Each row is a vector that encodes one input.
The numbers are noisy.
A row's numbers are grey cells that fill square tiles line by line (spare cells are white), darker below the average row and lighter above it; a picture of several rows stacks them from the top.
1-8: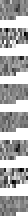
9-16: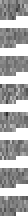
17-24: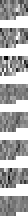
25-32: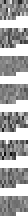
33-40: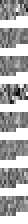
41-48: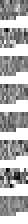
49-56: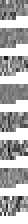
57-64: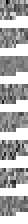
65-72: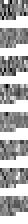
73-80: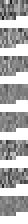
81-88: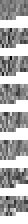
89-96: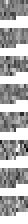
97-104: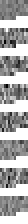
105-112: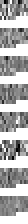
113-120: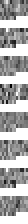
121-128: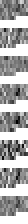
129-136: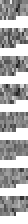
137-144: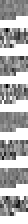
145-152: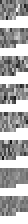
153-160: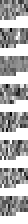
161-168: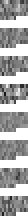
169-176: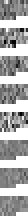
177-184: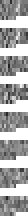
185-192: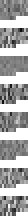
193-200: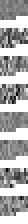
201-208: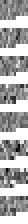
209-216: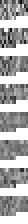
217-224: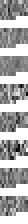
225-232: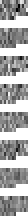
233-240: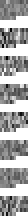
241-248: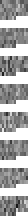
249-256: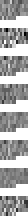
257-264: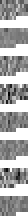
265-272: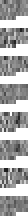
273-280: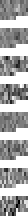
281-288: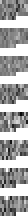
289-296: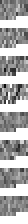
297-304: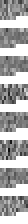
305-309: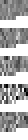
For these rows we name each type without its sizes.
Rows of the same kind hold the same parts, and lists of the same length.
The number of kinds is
2.
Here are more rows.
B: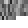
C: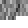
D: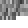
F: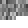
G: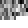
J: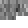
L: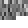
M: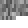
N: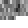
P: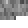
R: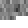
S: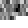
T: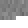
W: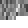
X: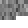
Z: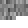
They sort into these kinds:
B, C, M, N, T, W, X
D, F, G, J, L, P, R, S, Z

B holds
a point on a circle and a label.
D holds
a label.
